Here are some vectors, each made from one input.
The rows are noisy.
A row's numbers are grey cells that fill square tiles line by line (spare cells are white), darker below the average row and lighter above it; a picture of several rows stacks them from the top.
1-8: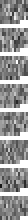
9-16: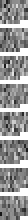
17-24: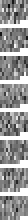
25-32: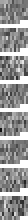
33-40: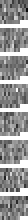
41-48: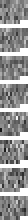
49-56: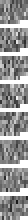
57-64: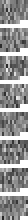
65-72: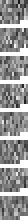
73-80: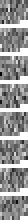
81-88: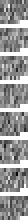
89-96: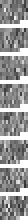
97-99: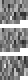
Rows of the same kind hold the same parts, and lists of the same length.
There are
2 kinds of row.
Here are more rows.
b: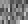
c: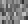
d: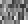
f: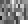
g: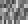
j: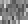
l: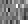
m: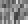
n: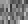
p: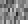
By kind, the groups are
b, c, d, j, n
f, g, l, m, p

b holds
a node of a 10-node tree.
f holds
a point on a 10-point circle and a true/false value.
